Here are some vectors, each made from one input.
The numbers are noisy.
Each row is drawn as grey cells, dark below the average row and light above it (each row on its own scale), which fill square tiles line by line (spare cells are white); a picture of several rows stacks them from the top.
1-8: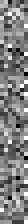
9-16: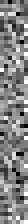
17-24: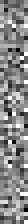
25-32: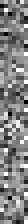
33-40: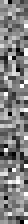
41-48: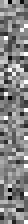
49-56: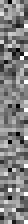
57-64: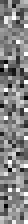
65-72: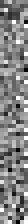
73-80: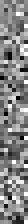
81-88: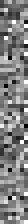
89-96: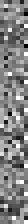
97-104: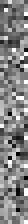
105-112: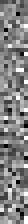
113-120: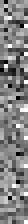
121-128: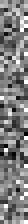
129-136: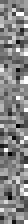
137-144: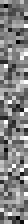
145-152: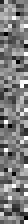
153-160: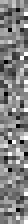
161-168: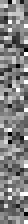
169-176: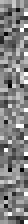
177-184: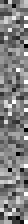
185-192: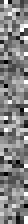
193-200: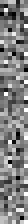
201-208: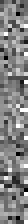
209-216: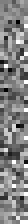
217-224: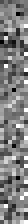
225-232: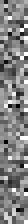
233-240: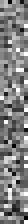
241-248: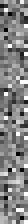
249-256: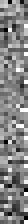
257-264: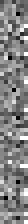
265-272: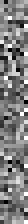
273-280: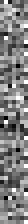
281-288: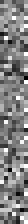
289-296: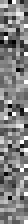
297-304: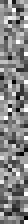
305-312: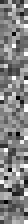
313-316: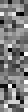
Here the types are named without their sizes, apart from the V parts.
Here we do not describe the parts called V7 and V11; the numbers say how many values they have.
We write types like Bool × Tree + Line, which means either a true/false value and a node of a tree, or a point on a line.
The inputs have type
Bool × Bool × Bool × (Line + V7) + V11.
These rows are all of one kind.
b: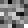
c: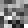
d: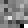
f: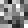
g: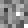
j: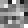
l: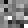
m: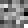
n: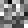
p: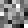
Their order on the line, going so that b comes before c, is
b, g, c, n, j, d, f, l, m, p.
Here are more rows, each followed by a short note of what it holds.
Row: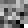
a point on a line and three true/false values
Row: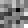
a value of V11
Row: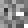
a point on a line and three true/false values
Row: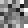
a value of V11
